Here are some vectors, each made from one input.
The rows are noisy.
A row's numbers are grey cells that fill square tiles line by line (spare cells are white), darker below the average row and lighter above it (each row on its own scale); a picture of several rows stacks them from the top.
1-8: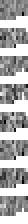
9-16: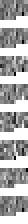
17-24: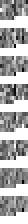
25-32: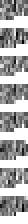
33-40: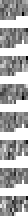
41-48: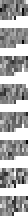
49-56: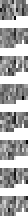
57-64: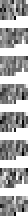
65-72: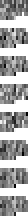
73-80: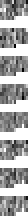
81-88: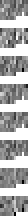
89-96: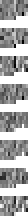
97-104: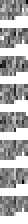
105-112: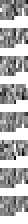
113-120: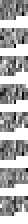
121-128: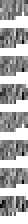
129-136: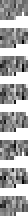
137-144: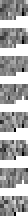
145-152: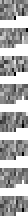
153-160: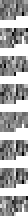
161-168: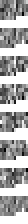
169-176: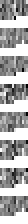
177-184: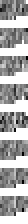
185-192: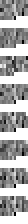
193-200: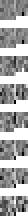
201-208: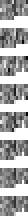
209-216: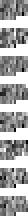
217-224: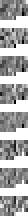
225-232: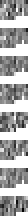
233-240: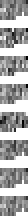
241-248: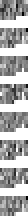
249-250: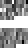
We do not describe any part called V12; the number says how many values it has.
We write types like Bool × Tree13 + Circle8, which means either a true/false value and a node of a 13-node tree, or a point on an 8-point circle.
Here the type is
Bool × (Circle6 + V12).
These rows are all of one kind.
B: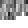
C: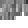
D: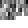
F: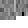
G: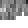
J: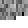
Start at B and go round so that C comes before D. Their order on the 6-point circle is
B, G, C, J, F, D.
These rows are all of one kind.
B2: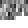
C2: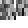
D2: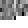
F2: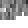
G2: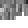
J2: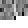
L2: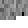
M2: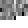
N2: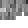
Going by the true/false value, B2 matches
F2, G2 and N2.
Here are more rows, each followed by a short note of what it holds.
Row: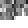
a true/false value and a value of V12
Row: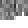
a true/false value and a value of V12
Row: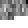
a point on a 6-point circle and a true/false value
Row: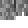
a true/false value and a value of V12
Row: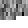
a true/false value and a value of V12
